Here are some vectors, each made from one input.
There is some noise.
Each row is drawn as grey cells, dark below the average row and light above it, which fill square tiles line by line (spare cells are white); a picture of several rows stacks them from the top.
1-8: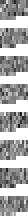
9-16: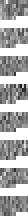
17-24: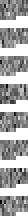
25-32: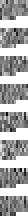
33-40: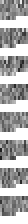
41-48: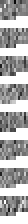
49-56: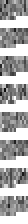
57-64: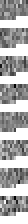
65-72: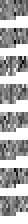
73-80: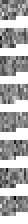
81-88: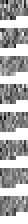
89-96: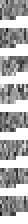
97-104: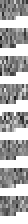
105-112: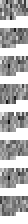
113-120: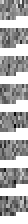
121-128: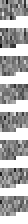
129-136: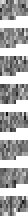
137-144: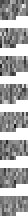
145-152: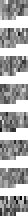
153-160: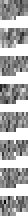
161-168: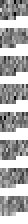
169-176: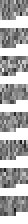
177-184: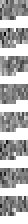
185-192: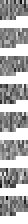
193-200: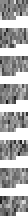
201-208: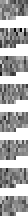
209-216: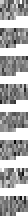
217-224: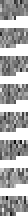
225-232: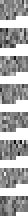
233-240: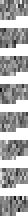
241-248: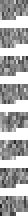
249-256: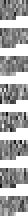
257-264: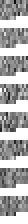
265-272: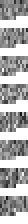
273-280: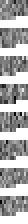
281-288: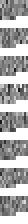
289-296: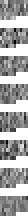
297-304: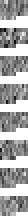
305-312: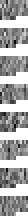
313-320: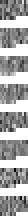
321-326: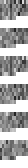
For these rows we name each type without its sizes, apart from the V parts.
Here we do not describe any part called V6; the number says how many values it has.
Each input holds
a node of a tree, together with either a fixed value, or a true/false value and a value of V6.
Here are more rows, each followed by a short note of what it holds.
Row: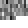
a node of a tree
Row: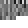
a node of a tree
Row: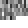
a node of a tree
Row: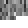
a node of a tree
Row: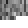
a node of a tree
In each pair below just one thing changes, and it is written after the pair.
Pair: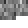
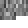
the true/false value
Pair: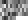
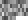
the true/false value
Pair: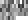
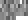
the node of the tree
